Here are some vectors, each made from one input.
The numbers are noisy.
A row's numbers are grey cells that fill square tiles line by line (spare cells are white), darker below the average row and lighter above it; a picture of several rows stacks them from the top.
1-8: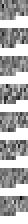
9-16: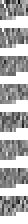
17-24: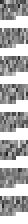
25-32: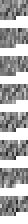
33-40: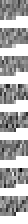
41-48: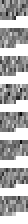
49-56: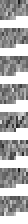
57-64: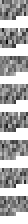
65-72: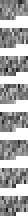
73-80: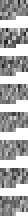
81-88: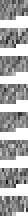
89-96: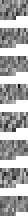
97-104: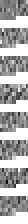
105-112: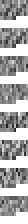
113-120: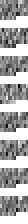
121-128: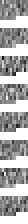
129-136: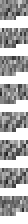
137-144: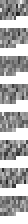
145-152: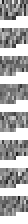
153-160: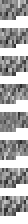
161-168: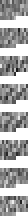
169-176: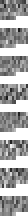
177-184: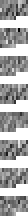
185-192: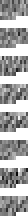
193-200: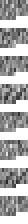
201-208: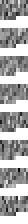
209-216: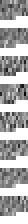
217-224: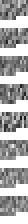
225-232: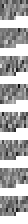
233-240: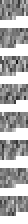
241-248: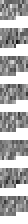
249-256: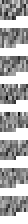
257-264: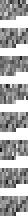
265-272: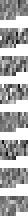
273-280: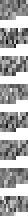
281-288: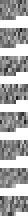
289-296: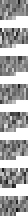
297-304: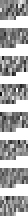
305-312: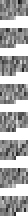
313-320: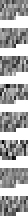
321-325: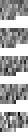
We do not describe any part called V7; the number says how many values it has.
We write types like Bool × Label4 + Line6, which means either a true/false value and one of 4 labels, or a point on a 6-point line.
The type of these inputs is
Bool × Line8 + (Line9 + V7) × V7.
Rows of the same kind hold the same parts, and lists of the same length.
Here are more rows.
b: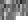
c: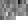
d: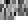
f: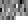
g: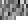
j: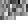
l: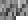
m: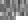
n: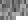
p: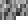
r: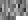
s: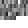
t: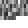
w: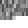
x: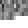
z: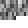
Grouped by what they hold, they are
b, c, f, g, m, n, r
d, j, w, x
l, p, s, t, z

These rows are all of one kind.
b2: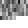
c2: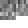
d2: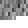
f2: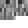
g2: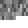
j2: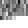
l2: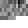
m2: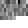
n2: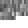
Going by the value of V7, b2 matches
c2 and n2.
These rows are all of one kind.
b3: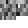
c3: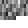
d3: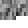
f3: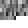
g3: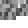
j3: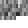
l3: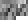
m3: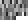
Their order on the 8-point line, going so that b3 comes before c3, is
j3, m3, b3, c3, f3, d3, l3, g3.
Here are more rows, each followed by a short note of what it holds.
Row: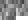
two values of V7
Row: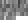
a point on a 9-point line and a value of V7
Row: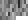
a point on a 9-point line and a value of V7
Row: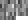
a point on a 9-point line and a value of V7
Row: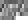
two values of V7
